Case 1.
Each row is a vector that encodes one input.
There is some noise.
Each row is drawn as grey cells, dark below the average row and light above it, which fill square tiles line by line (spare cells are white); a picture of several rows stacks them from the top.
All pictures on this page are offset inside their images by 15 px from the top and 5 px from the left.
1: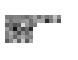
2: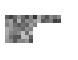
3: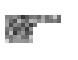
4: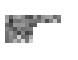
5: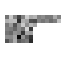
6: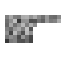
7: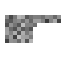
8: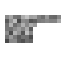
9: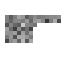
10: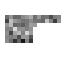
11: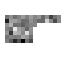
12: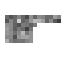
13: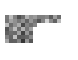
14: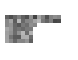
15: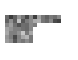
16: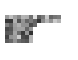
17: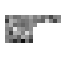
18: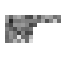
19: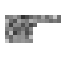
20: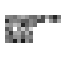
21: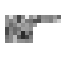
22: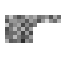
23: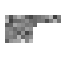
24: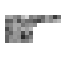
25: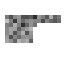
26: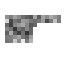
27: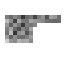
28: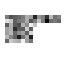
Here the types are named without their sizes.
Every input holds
three true/false values.
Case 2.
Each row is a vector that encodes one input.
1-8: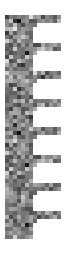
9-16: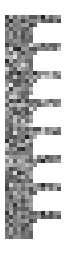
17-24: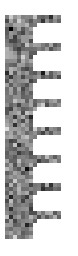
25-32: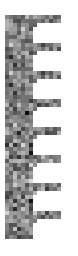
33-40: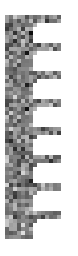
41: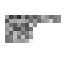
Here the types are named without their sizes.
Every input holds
a point on a circle.
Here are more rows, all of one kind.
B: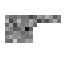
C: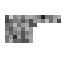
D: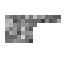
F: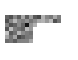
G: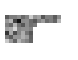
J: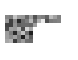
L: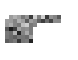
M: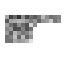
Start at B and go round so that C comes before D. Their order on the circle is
B, C, L, D, G, J, F, M.
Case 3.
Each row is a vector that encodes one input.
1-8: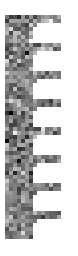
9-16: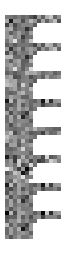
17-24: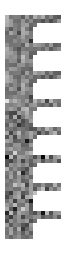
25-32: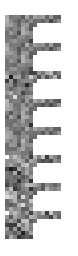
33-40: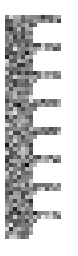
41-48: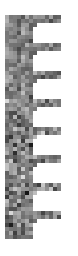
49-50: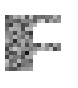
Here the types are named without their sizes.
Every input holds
a point on a circle.
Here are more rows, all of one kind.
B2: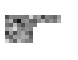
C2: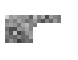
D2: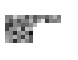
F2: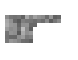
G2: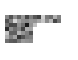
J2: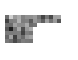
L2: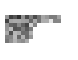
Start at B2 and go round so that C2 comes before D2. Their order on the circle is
B2, F2, C2, J2, L2, G2, D2.
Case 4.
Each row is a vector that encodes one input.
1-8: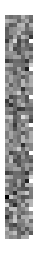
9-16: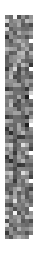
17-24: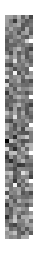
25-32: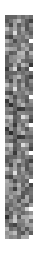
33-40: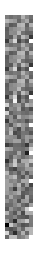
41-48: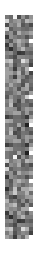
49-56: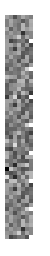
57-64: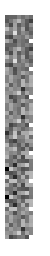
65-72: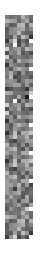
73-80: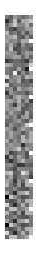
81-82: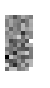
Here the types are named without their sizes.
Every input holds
a label.
